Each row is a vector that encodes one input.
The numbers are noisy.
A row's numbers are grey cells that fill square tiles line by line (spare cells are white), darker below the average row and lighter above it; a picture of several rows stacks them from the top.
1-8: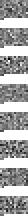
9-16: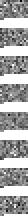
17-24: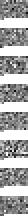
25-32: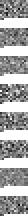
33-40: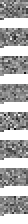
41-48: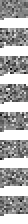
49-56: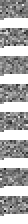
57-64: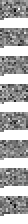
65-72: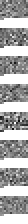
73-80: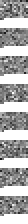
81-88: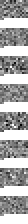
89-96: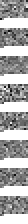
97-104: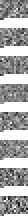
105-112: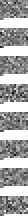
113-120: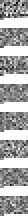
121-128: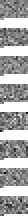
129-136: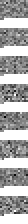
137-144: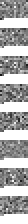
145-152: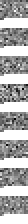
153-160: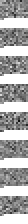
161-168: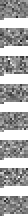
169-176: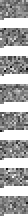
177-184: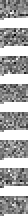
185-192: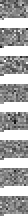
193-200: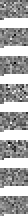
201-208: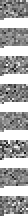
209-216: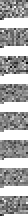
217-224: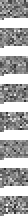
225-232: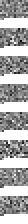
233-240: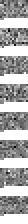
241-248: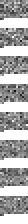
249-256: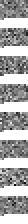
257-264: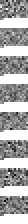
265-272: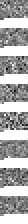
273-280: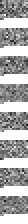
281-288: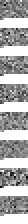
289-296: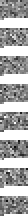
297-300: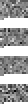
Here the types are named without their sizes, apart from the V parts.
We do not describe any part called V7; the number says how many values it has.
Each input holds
a value of V7, together with either a point on a circle, or a point on a line.
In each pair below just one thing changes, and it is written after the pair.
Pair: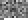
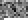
the place on the circle
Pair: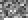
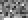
the place on the circle
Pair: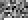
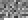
the place on the circle
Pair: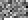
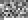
the value of V7
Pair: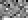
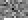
the value of V7
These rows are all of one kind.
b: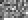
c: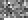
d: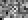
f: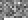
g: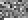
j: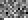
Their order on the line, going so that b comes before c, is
d, g, j, f, b, c.
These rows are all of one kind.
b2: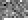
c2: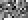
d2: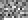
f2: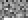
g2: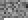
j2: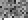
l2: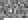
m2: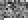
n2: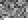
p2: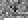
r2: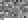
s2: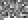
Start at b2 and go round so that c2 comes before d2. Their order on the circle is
b2, n2, r2, m2, g2, l2, p2, f2, c2, j2, d2, s2.
